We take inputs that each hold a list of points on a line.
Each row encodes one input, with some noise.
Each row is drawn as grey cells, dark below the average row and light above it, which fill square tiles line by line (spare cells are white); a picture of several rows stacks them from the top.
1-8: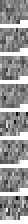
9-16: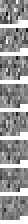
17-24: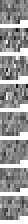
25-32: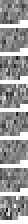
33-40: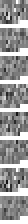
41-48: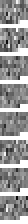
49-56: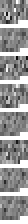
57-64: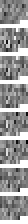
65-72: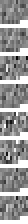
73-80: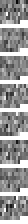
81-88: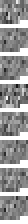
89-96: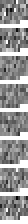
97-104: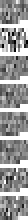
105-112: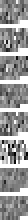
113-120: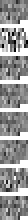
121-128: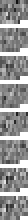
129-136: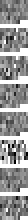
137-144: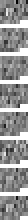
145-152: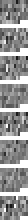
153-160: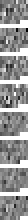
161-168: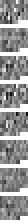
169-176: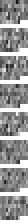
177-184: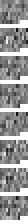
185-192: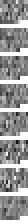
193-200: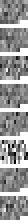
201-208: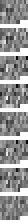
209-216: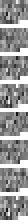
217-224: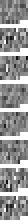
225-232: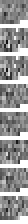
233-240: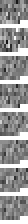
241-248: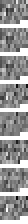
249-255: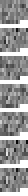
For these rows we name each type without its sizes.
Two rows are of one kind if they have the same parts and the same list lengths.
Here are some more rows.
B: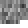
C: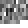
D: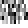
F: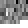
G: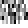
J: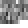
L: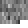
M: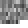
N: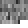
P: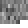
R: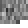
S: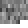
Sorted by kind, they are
B, F, J, M
C, L, N, P, R, S
D, G

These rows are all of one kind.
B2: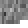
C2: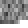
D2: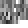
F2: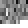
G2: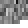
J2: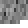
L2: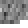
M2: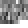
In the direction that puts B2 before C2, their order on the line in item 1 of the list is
F2, G2, J2, B2, L2, C2, M2, D2.
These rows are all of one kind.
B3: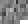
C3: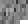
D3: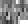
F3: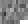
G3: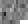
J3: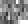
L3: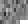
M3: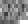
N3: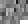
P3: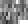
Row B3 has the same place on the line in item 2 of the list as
F3 and P3.
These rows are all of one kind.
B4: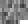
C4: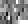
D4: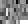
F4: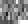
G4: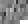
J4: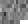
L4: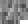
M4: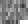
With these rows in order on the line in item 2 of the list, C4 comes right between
F4 and J4.
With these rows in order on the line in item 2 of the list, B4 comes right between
L4 and M4.
